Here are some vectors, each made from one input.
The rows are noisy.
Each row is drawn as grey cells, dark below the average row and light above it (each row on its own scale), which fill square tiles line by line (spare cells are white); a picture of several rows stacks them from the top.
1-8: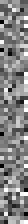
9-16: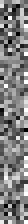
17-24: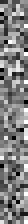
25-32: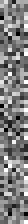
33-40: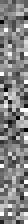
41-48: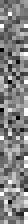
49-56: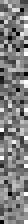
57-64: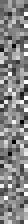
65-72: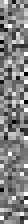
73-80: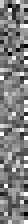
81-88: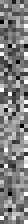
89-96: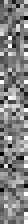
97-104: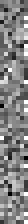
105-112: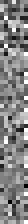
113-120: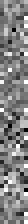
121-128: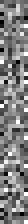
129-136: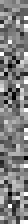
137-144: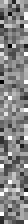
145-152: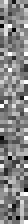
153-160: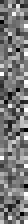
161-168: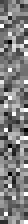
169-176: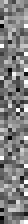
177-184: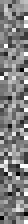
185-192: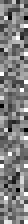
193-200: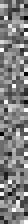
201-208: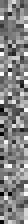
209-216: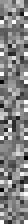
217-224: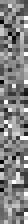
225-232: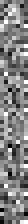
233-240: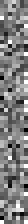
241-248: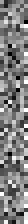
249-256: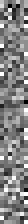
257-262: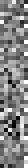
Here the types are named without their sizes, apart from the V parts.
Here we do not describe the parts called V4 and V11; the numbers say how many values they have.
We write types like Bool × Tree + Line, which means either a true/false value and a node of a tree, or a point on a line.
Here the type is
Bool × Tree × V4 × V11 + Unit.
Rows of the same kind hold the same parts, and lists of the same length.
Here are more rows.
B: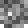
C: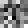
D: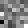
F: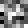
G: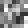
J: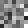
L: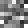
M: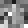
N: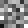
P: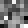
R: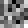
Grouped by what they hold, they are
B, C, D, F, G, J, M, N, P, R
L

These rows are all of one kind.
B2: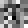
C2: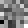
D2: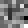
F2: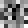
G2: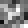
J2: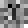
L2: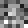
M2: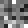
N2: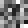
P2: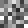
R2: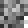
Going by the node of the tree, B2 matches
L2, M2 and R2.
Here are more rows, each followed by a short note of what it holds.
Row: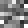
a fixed value
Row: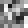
a node of a tree, a true/false value, a value of V4 and a value of V11
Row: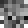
a node of a tree, a true/false value, a value of V4 and a value of V11
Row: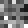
a node of a tree, a true/false value, a value of V4 and a value of V11
